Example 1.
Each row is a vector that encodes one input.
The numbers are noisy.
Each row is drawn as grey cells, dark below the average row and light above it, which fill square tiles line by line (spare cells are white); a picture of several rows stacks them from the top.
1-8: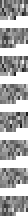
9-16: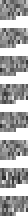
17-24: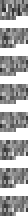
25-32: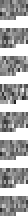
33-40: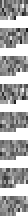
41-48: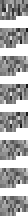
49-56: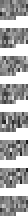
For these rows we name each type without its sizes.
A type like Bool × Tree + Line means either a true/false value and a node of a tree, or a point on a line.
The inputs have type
Label.
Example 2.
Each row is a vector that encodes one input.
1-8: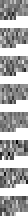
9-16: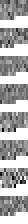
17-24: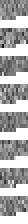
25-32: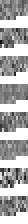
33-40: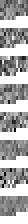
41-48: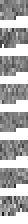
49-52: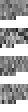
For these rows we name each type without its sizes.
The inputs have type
Bool × Bool × Bool × Bool.
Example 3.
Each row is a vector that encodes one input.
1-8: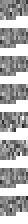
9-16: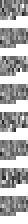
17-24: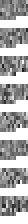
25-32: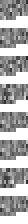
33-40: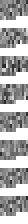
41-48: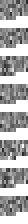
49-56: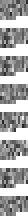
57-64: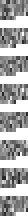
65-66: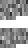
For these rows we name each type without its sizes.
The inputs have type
Label.
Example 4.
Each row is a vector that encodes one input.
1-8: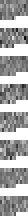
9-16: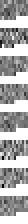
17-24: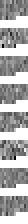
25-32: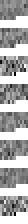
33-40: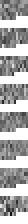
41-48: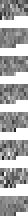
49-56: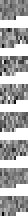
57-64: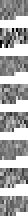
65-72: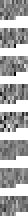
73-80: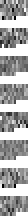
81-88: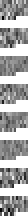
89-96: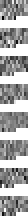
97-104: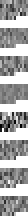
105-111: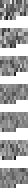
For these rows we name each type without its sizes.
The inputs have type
Tree.
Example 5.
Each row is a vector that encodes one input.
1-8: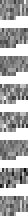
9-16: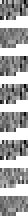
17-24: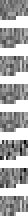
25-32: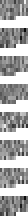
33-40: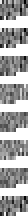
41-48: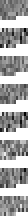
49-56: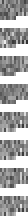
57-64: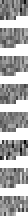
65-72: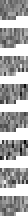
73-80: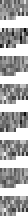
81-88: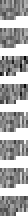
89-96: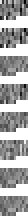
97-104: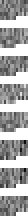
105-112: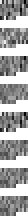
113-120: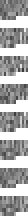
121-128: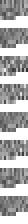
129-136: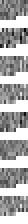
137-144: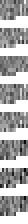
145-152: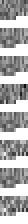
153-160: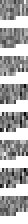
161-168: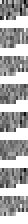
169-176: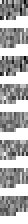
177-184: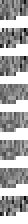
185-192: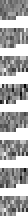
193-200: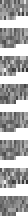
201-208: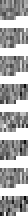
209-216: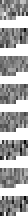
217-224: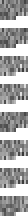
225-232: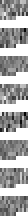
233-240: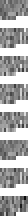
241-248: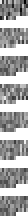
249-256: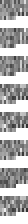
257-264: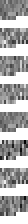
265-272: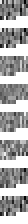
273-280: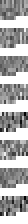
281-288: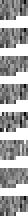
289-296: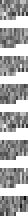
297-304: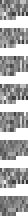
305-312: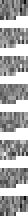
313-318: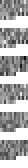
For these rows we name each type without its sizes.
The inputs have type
Line.
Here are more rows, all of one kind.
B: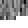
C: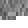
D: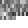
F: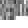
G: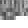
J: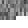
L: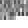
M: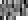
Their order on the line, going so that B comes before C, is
M, B, J, C, G, F, L, D.
